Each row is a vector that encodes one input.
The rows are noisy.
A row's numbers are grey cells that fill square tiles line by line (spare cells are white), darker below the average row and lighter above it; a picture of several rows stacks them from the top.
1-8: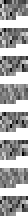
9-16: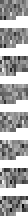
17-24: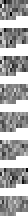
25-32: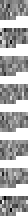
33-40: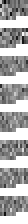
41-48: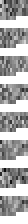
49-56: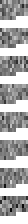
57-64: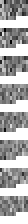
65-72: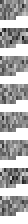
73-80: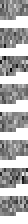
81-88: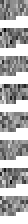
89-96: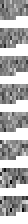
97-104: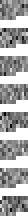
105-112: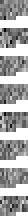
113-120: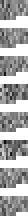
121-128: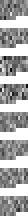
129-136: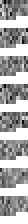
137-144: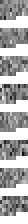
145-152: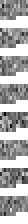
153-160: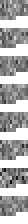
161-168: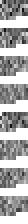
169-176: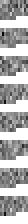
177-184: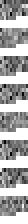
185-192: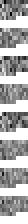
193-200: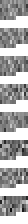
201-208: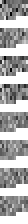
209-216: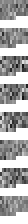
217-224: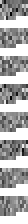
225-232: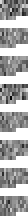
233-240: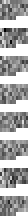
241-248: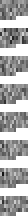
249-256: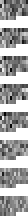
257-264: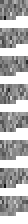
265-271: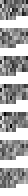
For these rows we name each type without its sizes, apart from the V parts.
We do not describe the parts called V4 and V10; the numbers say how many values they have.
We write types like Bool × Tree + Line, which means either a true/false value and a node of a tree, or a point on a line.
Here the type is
Bool × Bool × Bool × V10 + Line × List(Circle) × V4.
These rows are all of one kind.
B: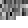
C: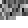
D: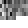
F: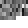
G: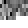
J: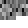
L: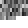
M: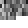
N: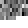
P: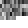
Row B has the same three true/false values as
C, L and P.
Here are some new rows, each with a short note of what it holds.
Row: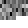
three true/false values and a value of V10
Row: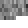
a point on a line and a value of V4, together with a list of one item
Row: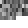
three true/false values and a value of V10
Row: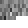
a point on a line and a value of V4, together with the empty list
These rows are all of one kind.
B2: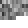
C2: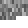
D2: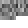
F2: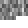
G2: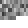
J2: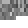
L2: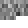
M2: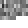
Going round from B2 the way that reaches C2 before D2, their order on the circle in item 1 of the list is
B2, C2, F2, J2, G2, M2, D2, L2.
